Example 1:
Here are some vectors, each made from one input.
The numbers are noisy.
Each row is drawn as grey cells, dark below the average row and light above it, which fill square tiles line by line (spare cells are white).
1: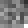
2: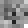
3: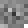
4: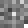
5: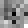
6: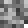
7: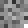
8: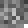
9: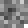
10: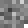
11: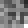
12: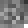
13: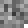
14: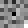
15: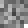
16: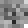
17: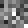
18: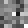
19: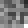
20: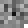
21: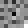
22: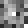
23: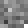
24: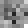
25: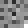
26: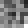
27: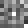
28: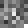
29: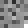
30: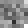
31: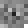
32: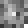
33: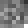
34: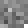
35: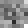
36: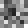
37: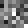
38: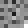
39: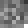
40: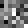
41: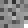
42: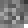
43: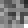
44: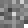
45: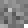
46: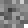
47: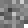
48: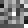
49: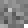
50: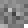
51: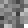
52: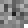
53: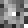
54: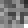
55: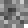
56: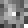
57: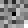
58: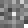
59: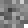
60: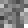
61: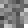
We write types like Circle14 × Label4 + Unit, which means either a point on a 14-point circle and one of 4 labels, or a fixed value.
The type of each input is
Label8.
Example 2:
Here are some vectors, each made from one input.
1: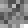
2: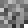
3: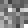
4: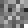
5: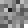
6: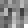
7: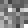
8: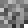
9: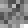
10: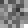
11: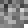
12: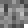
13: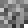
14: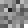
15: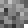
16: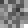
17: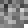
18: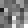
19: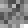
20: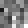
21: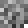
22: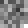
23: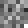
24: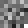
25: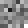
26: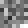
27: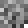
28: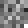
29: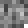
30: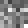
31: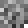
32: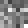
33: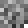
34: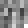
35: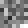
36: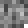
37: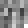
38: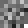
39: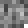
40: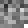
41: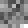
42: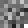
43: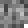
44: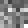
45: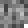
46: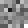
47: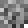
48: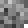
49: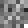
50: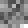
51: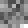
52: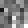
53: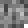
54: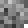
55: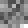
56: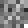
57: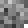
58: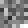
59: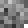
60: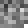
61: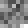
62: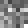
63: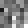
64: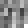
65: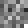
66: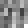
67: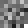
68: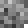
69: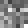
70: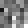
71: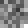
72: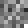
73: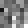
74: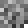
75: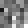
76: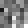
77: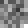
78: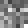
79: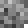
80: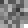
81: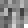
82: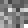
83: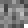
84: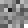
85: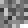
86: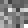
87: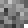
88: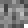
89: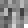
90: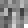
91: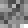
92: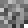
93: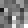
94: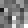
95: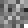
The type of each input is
Circle13.
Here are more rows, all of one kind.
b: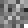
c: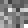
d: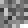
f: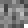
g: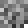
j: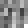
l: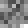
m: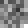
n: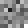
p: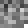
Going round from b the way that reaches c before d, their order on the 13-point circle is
b, g, f, p, c, m, l, d, j, n.
